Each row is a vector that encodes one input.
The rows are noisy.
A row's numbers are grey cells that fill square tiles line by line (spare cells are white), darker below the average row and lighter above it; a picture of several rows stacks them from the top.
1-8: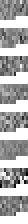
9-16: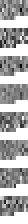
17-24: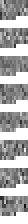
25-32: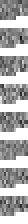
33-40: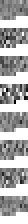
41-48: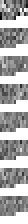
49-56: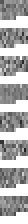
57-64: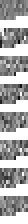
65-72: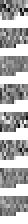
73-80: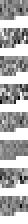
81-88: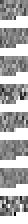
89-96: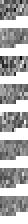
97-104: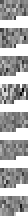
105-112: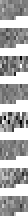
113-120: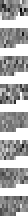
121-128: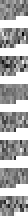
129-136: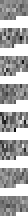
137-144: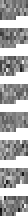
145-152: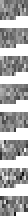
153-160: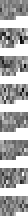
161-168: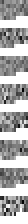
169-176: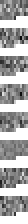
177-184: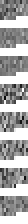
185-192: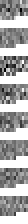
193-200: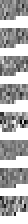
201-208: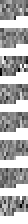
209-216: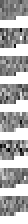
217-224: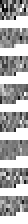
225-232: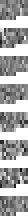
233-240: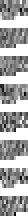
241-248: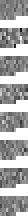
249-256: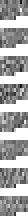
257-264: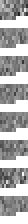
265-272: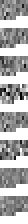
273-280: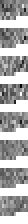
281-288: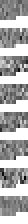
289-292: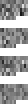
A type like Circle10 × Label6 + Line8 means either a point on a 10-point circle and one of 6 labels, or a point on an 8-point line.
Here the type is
Line7 + Line11.
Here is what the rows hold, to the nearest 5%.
About 40% of them hold a point on a 7-point line. The rest hold a point on an 11-point line.
